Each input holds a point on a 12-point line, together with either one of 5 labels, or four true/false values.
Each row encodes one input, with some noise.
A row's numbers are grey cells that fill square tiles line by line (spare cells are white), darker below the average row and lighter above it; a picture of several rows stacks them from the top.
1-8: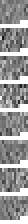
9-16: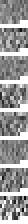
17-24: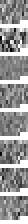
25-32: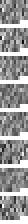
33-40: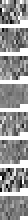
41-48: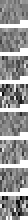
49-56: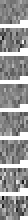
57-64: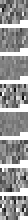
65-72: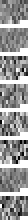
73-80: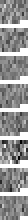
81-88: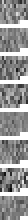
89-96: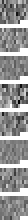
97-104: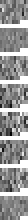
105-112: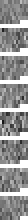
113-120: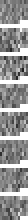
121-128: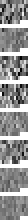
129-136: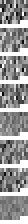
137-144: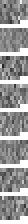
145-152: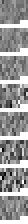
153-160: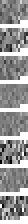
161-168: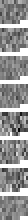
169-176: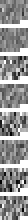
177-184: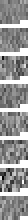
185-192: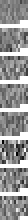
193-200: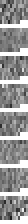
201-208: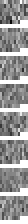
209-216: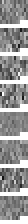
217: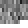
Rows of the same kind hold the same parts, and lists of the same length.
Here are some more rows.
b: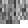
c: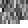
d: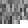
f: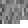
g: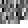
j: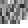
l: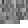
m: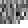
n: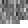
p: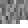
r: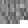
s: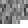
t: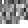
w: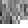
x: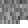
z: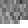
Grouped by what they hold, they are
b, c, g, l, n, p, r, s, t, z
d, f, j, m, w, x

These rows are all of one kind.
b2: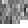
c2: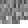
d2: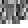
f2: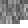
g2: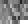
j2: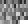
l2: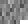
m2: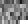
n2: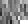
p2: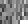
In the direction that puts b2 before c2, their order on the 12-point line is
n2, p2, l2, b2, m2, f2, j2, c2, g2, d2.
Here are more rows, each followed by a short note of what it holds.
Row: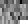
one of 5 labels and a point on a 12-point line
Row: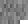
a point on a 12-point line and four true/false values
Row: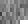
one of 5 labels and a point on a 12-point line
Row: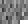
a point on a 12-point line and four true/false values
